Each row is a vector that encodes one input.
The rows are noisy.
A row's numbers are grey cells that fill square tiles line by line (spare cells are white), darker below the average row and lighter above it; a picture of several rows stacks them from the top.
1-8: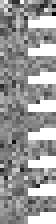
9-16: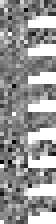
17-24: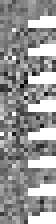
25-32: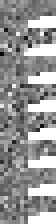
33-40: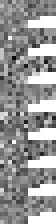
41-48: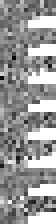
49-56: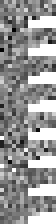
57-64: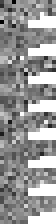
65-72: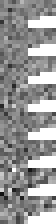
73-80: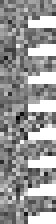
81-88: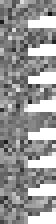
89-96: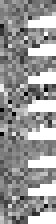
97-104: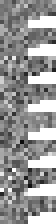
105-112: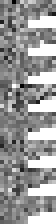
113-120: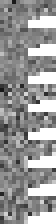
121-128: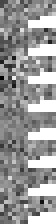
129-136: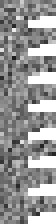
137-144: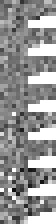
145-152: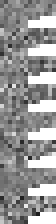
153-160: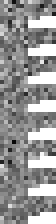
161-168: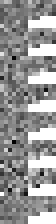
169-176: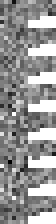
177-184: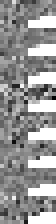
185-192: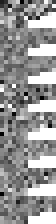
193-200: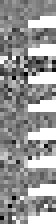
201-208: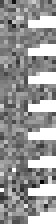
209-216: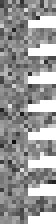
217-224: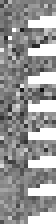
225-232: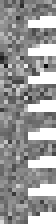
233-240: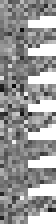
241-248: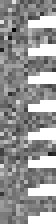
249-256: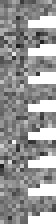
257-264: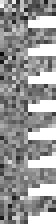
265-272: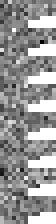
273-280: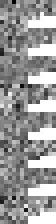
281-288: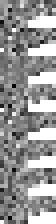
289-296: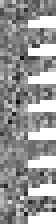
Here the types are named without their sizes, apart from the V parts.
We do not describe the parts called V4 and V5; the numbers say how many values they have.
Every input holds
a point on a line, a true/false value and a value of V5, together with either a node of a tree, or a value of V4.
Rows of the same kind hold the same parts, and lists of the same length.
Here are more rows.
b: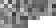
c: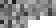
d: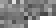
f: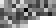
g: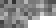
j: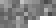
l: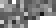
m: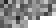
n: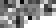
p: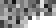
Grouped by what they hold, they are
b, g, j, n
c, d, f, l, m, p

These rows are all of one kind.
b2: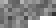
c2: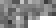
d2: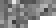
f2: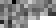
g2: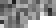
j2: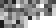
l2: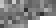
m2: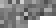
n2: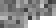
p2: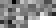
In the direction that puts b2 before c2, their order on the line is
j2, m2, n2, b2, l2, g2, d2, p2, f2, c2.
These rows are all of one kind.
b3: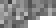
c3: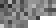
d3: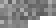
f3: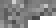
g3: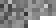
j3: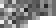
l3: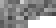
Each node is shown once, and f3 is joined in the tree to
c3 and d3.
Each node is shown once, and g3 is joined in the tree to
j3.
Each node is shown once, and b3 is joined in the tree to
l3.
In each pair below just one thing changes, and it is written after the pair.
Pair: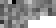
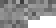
the value of V5
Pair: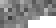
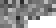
the value of V5
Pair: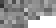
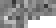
the true/false value
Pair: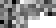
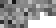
the value of V4
